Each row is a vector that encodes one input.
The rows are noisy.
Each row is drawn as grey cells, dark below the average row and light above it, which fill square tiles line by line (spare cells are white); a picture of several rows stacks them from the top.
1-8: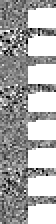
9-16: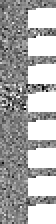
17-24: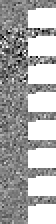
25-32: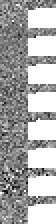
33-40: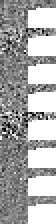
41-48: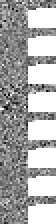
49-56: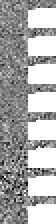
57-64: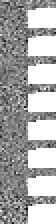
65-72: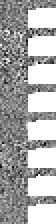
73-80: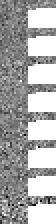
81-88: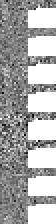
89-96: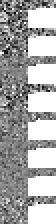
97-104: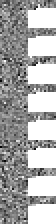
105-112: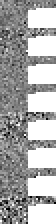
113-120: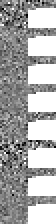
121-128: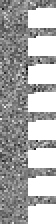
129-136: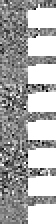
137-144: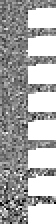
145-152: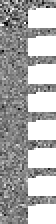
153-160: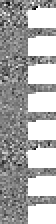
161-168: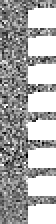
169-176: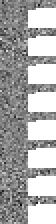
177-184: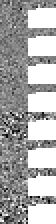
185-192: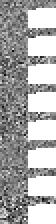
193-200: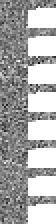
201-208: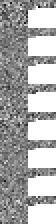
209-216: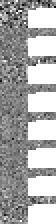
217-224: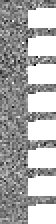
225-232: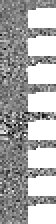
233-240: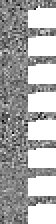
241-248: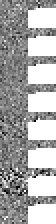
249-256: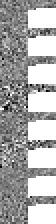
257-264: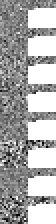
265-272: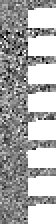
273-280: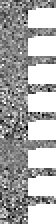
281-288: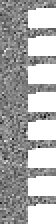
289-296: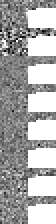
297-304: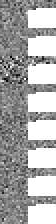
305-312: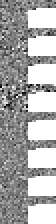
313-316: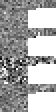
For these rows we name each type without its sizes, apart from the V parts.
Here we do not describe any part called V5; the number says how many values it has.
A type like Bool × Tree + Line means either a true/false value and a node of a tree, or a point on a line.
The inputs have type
(Bool × Bool × Bool × Bool + Label) × Tree + V5.
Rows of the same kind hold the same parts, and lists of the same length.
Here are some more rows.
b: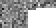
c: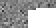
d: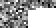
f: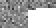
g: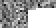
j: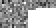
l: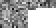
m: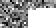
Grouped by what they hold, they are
b, j, l
c, f, g
d, m

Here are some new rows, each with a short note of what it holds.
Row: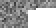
a node of a tree and four true/false values
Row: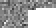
a node of a tree and four true/false values
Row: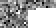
a value of V5
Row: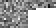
a node of a tree and four true/false values
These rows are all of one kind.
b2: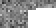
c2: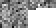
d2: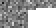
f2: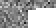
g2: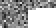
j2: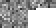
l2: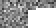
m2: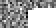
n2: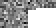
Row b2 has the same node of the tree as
d2, l2 and m2.
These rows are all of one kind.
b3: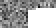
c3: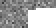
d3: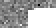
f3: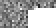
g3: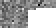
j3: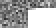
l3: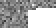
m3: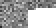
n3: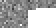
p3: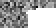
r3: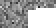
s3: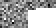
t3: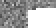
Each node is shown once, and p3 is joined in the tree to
b3, c3, j3 and t3.
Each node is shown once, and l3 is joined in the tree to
d3 and n3.
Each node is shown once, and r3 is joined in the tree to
t3.
